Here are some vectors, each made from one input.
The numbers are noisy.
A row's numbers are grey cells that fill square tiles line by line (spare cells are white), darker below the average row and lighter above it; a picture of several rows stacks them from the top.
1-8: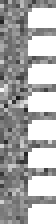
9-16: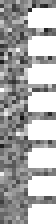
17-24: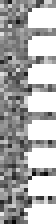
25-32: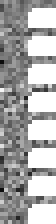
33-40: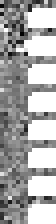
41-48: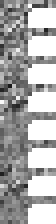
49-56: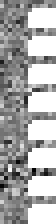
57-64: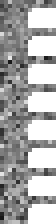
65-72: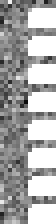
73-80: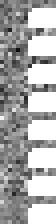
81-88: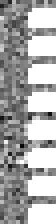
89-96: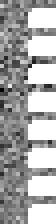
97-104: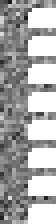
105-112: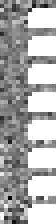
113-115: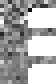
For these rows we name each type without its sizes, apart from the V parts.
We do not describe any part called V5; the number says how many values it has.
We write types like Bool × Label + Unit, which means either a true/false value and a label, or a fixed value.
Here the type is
List(Bool × V5).
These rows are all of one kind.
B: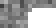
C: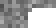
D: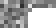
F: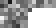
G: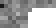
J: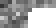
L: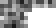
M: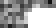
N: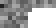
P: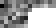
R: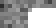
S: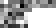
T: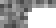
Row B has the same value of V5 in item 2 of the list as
G, P and R.
